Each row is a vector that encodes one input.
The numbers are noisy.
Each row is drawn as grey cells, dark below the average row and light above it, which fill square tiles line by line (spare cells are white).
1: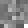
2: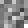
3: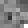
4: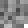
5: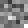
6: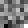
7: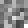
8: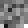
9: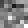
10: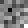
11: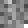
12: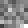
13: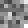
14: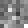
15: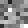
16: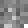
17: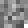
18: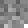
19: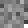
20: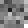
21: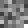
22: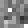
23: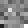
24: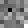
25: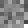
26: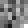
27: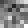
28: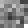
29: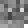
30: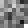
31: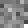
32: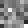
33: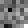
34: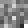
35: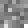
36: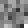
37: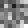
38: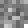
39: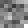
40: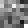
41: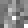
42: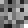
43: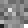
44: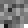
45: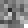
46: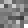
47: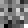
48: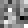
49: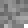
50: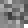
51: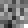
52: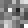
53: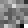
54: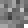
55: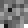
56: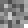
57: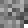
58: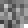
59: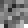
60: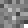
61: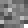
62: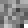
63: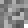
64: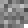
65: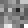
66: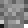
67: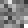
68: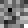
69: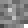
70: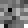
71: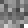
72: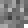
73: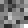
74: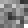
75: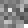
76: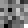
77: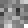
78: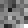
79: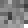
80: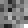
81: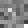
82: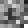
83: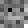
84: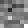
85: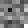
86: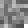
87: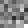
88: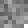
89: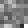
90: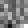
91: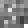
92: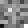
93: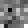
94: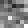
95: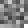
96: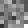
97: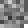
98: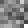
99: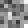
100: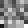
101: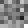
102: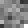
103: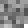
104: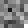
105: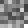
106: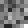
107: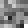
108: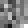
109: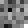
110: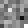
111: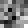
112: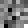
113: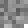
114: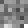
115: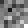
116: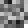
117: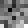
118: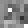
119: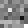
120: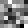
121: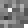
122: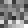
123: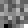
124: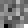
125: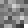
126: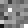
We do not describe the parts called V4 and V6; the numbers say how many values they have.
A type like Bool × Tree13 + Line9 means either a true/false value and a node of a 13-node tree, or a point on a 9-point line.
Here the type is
(Bool × V6 + V4) × Line5.
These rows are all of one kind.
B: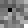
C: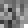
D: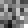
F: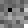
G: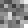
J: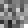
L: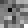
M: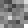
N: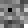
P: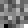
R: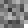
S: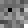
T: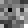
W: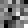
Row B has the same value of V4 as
F, S and T.
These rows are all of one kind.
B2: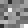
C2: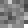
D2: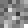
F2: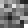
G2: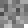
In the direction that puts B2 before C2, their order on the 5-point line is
B2, F2, C2, D2, G2.
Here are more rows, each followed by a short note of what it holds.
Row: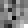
a point on a 5-point line and a value of V4
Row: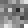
a point on a 5-point line, a true/false value and a value of V6
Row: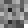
a point on a 5-point line and a value of V4
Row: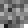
a point on a 5-point line and a value of V4
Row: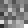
a point on a 5-point line, a true/false value and a value of V6
